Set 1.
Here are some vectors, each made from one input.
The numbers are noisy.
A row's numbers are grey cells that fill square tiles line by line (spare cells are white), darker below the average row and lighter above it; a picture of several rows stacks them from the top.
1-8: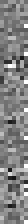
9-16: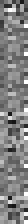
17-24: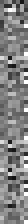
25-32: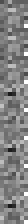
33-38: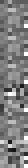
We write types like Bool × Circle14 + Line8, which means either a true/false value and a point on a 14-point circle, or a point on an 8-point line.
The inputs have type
Line5.
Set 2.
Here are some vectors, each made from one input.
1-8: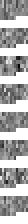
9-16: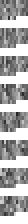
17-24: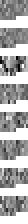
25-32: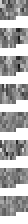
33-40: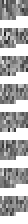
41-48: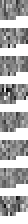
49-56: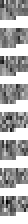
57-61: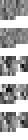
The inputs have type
Line6.
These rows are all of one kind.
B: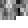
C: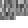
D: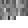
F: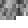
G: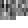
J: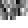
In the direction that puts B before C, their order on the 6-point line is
G, D, F, B, J, C.
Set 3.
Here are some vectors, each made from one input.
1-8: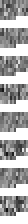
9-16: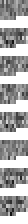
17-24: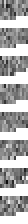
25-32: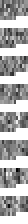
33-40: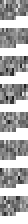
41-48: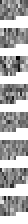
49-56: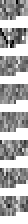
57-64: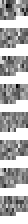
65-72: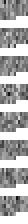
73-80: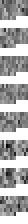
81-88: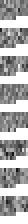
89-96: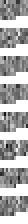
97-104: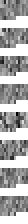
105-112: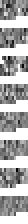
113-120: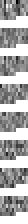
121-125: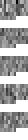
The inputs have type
Circle14.
